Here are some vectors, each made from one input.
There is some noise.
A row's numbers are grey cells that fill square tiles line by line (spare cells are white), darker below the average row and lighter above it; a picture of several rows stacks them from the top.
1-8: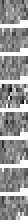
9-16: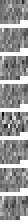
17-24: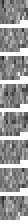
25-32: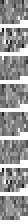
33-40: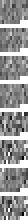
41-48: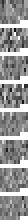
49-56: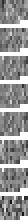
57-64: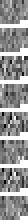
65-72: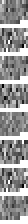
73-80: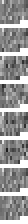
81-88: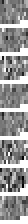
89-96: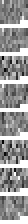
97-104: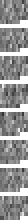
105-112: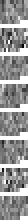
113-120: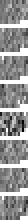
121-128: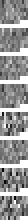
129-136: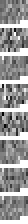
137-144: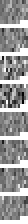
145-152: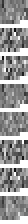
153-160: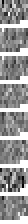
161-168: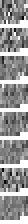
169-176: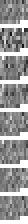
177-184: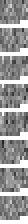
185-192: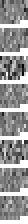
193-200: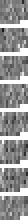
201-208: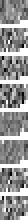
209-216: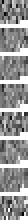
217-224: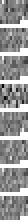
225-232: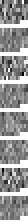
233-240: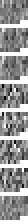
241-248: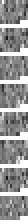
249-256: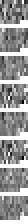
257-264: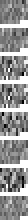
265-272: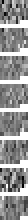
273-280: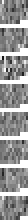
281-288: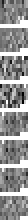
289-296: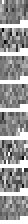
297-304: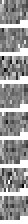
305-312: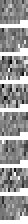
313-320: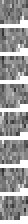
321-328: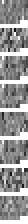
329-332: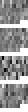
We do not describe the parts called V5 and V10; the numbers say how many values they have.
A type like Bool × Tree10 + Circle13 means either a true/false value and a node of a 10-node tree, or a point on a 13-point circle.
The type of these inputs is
Line4 × Line13 × V5 × V10 + Tree8 + Unit.
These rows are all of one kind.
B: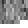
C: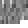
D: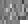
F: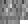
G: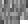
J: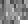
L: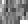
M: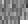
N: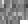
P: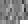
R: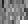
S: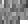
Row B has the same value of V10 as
C, G and S.
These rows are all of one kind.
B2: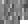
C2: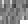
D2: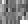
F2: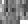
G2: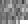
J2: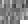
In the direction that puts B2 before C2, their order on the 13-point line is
J2, F2, B2, D2, G2, C2.
